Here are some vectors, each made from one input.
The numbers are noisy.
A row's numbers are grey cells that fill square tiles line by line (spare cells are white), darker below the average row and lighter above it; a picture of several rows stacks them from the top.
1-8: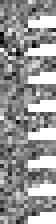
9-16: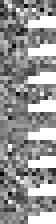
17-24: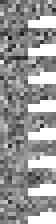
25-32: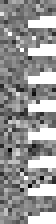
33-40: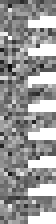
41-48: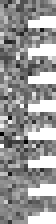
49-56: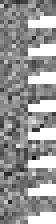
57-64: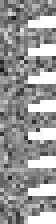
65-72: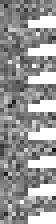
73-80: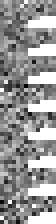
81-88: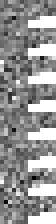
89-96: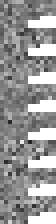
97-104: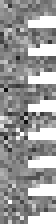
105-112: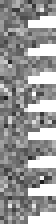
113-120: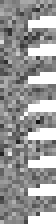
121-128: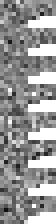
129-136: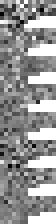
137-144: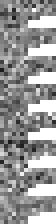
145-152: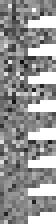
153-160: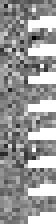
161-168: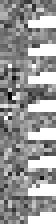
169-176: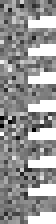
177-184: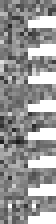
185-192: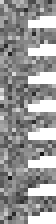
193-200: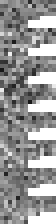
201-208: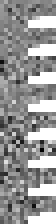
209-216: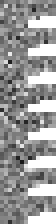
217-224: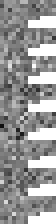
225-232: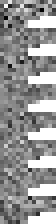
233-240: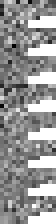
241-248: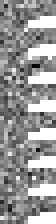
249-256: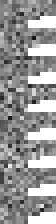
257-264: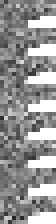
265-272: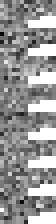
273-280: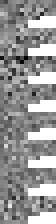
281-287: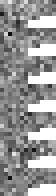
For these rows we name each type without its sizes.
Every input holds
a point on a line, together with either a label, or four true/false values.
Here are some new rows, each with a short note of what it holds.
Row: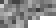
a point on a line and four true/false values
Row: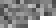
a point on a line and four true/false values
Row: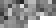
a point on a line and four true/false values
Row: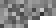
a label and a point on a line
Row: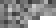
a point on a line and four true/false values
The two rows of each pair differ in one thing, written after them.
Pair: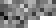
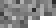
the place on the line
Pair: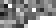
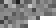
the place on the line
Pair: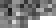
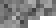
one of the four true/false values
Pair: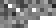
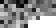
the place on the line
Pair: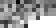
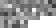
the place on the line
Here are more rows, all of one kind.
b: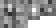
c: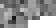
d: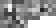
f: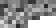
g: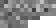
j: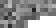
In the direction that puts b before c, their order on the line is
d, b, g, j, f, c.
